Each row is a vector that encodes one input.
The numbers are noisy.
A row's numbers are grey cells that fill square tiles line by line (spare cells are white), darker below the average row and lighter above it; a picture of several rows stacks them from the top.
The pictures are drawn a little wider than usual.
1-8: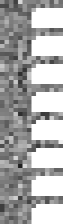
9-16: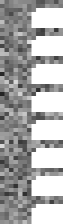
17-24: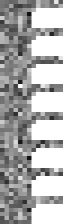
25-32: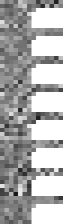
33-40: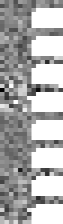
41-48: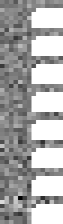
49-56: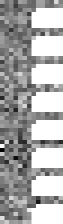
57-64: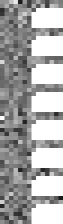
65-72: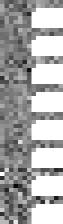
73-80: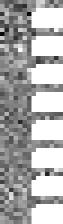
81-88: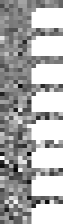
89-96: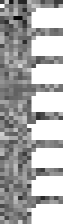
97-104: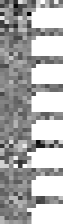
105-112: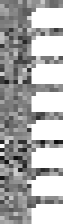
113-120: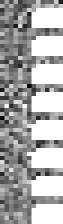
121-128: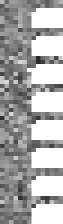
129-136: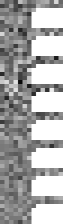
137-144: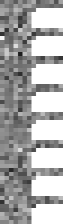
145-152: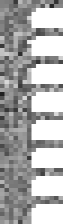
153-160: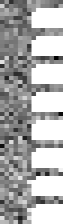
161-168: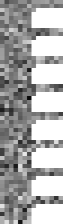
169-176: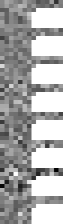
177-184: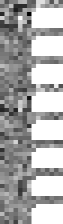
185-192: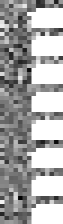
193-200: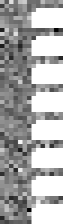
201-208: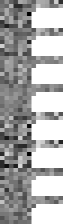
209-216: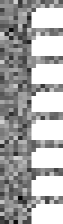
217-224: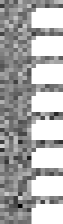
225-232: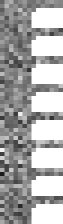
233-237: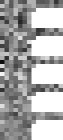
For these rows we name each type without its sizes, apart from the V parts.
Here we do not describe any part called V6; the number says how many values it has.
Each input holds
a list of items, each a point on a line, a true/false value and a value of V6.
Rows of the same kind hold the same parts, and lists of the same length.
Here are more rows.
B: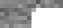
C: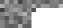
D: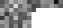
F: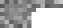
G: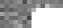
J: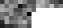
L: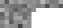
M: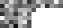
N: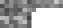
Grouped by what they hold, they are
B, C, G, M, N
D, J
F, L

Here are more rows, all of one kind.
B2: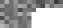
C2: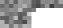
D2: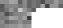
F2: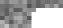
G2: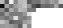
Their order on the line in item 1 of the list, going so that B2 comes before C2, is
B2, F2, D2, G2, C2.
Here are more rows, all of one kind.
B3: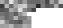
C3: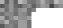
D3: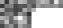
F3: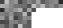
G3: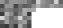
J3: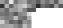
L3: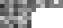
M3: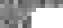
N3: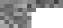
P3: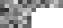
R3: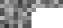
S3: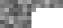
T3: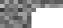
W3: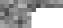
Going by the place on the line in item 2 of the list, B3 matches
D3, G3, M3 and P3.
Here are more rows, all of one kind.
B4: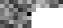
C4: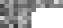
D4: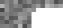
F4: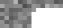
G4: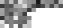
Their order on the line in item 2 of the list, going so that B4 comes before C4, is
D4, F4, G4, B4, C4.
